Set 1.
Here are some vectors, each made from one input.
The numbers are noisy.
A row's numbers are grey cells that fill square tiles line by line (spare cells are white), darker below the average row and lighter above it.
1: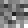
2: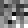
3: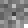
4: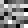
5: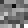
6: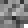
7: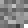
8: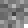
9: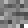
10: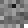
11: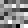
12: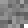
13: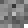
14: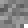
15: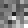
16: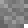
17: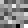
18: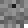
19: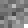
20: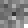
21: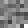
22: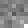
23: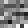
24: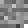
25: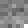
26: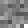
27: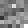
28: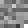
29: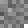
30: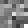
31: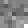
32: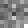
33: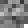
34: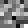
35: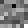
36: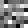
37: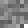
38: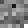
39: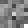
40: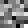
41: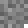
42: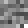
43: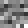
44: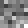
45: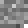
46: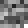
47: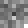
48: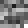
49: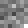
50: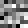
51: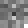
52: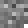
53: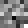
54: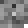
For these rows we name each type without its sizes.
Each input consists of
a point on a line.
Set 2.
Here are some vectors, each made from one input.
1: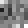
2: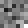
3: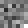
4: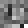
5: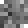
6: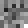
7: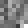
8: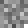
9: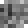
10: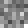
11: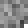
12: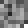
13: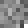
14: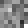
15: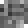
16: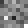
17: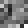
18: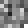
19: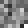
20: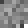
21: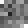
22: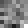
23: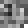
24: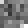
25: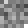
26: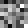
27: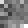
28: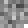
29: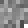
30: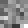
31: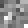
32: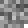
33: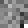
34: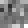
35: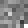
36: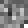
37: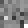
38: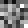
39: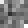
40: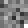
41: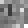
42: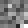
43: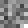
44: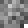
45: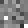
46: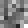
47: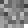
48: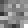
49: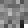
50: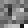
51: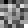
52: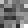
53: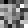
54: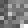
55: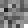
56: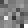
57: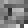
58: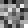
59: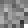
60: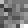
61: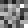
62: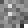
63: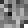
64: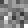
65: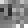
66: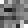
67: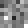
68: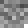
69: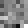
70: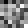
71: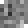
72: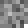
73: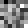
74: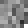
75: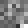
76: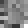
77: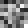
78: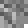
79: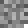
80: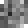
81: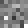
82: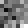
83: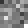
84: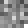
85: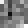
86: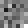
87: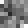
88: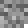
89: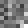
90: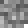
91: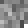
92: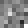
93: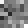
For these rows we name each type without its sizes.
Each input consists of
either a point on a circle, or a fixed value.
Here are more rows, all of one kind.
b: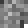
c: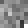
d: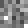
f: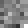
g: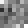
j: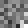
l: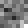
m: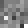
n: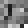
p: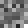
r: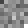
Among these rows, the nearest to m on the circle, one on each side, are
b and d.
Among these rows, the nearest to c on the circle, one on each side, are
b and r.
